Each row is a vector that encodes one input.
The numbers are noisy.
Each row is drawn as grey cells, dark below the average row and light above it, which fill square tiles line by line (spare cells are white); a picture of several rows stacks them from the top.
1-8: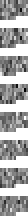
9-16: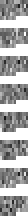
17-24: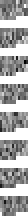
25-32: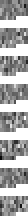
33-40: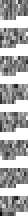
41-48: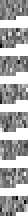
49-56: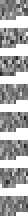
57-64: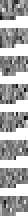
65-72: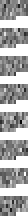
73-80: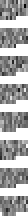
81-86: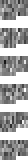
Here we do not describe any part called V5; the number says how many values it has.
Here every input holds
one of 4 labels, together with either a point on a 6-point circle, or a value of V5.
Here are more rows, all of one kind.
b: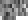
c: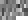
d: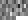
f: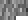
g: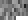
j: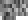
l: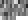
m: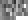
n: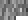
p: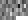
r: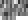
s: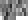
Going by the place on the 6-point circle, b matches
j and s.
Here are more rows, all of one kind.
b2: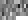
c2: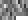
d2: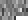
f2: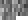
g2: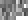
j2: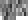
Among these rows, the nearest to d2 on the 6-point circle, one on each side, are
b2 and c2.
